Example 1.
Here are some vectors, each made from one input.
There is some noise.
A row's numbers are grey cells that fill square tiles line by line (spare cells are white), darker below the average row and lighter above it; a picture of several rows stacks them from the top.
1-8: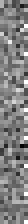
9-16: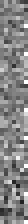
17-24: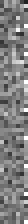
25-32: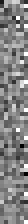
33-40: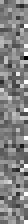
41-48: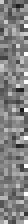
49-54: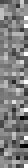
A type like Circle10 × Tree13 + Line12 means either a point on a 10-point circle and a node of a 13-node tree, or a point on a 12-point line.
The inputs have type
Bool × Bool × Bool + Line7.
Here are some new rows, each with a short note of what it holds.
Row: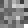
a point on a 7-point line
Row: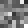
three true/false values
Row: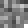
a point on a 7-point line
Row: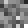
a point on a 7-point line
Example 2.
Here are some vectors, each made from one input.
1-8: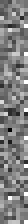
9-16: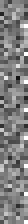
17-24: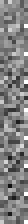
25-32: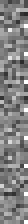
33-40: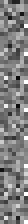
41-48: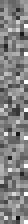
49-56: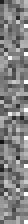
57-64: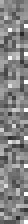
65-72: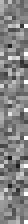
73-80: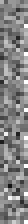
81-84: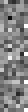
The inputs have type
Line5 + Line9.
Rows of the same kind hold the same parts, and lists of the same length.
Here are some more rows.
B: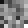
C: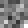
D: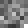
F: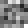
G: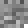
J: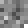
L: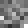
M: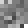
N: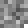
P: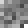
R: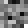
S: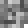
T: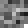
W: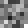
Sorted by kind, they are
B, F, G, J, M, N, P, S
C, D, L, R, T, W

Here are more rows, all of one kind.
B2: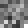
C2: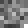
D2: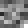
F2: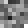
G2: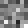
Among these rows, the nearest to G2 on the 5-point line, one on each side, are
B2 and D2.
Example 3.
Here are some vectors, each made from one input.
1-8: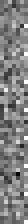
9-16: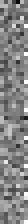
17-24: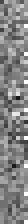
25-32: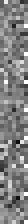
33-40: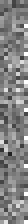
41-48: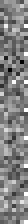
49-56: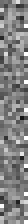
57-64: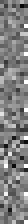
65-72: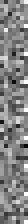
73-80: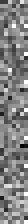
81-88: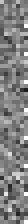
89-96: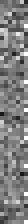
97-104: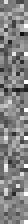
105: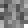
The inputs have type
Bool × Bool × Bool × Bool + Circle11.
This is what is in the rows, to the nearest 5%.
About 35% of them hold a point on an 11-point circle. The rest hold four true/false values.
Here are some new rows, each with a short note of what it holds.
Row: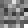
a point on an 11-point circle
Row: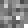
a point on an 11-point circle
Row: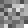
a point on an 11-point circle
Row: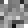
a point on an 11-point circle
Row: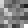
four true/false values
